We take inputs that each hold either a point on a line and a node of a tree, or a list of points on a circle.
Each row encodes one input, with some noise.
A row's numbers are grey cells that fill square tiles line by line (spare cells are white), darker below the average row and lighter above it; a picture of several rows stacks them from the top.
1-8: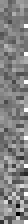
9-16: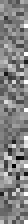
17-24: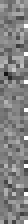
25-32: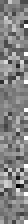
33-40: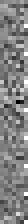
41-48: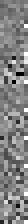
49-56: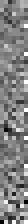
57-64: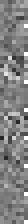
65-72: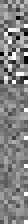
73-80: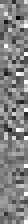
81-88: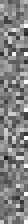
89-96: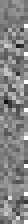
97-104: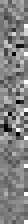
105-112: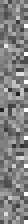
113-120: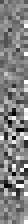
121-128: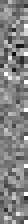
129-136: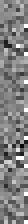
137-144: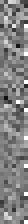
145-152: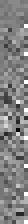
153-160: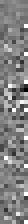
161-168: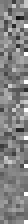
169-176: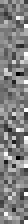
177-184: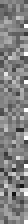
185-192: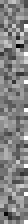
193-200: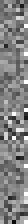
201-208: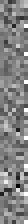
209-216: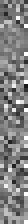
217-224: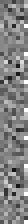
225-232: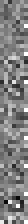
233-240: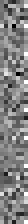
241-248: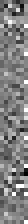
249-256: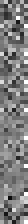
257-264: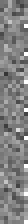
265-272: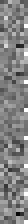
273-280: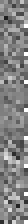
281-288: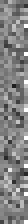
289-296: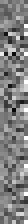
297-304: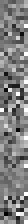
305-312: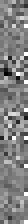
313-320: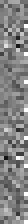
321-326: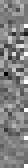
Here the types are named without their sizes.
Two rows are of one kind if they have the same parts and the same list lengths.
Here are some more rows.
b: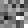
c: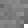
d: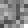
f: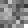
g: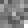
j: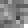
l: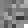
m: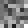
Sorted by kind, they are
b, d, f, j
c, l
g
m

